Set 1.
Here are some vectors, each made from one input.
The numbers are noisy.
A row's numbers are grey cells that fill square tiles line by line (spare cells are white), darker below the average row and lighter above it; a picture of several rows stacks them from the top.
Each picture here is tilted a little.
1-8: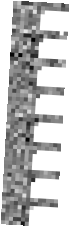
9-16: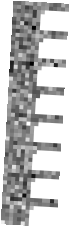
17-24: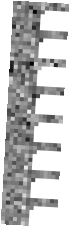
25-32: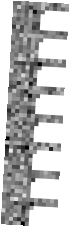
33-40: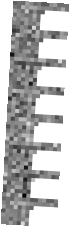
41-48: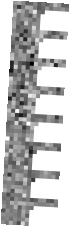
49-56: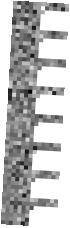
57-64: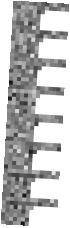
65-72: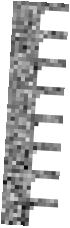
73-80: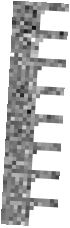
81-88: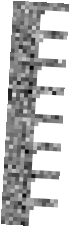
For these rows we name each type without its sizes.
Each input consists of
a list of points on a line.
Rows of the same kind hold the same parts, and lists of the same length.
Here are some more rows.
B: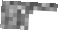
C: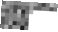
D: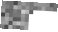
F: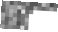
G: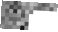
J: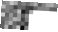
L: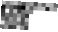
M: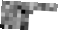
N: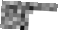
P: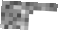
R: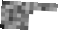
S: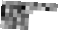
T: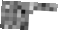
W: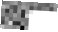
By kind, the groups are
B, C, F, J, M, R, T, W
D, G, N, P
L, S

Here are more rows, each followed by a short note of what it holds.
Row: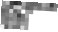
a list of one item
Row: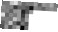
a list of two items
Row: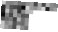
the empty list
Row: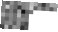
a list of two items
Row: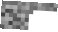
a list of two items
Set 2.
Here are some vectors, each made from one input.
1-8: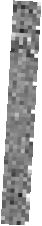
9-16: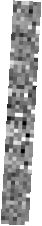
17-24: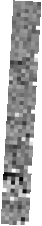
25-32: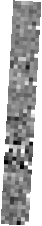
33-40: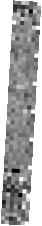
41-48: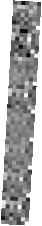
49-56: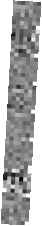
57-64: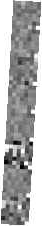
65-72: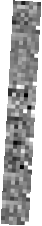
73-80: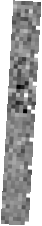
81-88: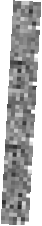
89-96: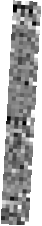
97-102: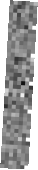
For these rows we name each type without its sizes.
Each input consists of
a true/false value, together with either a point on a circle, or a fixed value.
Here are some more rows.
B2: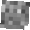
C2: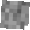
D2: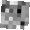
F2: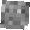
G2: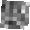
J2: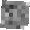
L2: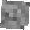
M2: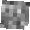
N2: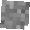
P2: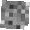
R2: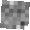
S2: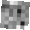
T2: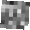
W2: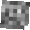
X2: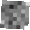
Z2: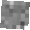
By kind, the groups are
B2, C2, D2, F2, J2, L2, M2, N2, P2, R2, S2, T2, W2, X2, Z2
G2

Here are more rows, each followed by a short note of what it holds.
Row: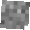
a point on a circle and a true/false value
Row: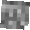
a point on a circle and a true/false value
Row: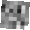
a true/false value
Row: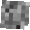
a point on a circle and a true/false value
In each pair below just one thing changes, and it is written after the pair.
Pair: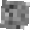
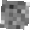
the place on the circle
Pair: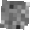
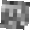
the true/false value
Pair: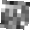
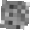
the true/false value
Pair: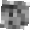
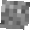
the true/false value
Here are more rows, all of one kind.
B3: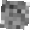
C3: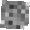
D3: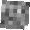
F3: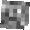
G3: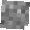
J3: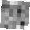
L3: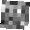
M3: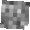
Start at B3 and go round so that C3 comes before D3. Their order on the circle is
B3, C3, M3, J3, L3, G3, D3, F3.
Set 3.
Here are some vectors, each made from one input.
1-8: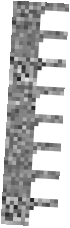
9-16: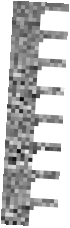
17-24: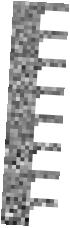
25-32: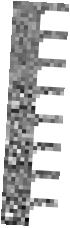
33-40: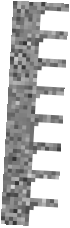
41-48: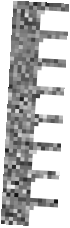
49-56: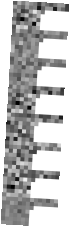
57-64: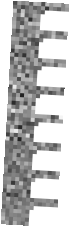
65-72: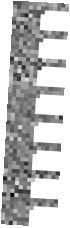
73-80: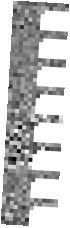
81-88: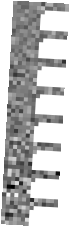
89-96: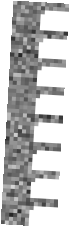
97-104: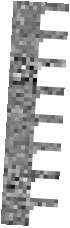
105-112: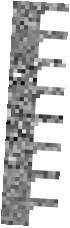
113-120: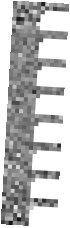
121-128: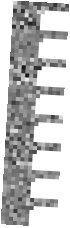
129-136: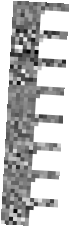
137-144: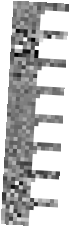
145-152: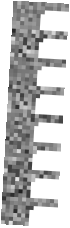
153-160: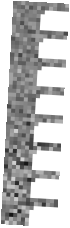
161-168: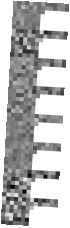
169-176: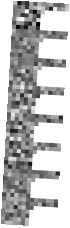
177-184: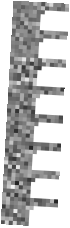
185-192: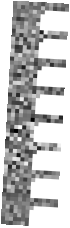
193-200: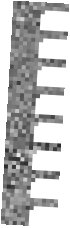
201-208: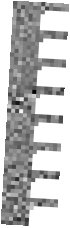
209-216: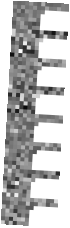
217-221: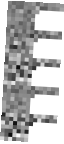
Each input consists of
either a point on a 16-point circle, or a point on an 18-point circle.
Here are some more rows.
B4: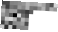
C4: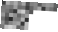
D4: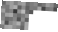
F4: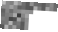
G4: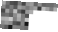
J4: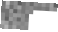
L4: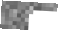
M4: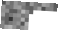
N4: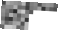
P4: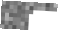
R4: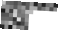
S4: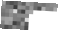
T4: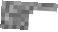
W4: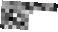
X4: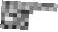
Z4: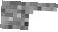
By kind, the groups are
B4, C4, D4, F4, M4, N4, P4, T4, W4, X4
G4, J4, L4, R4, S4, Z4

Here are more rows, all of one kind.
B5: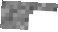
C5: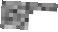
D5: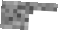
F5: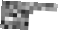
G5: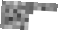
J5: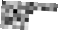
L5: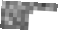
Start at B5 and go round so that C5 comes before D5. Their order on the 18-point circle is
B5, F5, C5, J5, L5, G5, D5.
